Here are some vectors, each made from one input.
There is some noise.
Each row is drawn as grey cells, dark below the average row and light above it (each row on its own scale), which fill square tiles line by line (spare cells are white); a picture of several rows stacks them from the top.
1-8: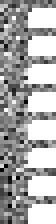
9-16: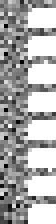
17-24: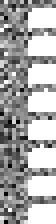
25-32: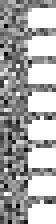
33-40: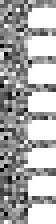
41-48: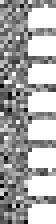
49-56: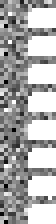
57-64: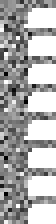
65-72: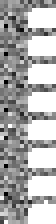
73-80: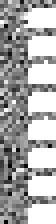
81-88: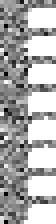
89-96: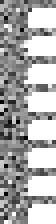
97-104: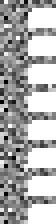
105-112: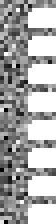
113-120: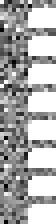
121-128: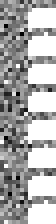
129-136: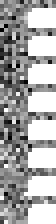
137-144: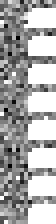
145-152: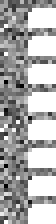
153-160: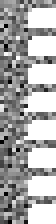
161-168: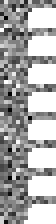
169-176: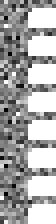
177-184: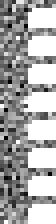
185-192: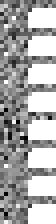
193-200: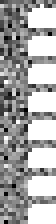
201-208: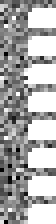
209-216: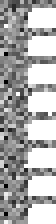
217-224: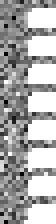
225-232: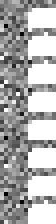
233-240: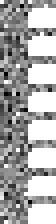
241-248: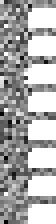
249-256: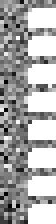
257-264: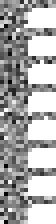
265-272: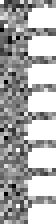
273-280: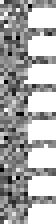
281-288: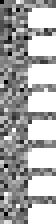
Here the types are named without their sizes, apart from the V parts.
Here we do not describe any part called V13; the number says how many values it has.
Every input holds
either a point on a line, or three true/false values, or a value of V13.
